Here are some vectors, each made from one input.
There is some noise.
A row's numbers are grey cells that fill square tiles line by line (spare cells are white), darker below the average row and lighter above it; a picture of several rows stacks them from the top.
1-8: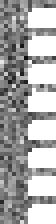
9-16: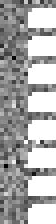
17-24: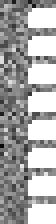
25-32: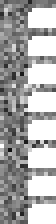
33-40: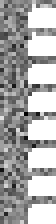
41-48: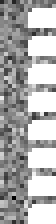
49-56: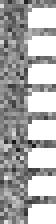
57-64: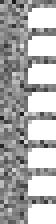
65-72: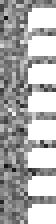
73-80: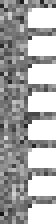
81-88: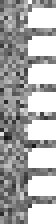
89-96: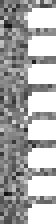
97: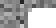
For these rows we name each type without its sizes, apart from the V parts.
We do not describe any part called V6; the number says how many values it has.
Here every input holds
a label, together with either a point on a line, or a value of V6.
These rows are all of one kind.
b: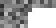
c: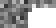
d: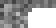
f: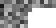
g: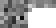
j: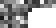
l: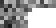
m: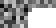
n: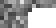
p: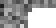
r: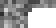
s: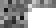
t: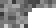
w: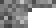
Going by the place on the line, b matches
c, f, j and s.
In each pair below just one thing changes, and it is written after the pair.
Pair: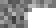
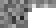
the place on the line
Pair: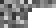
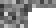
the label
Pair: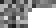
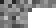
the place on the line
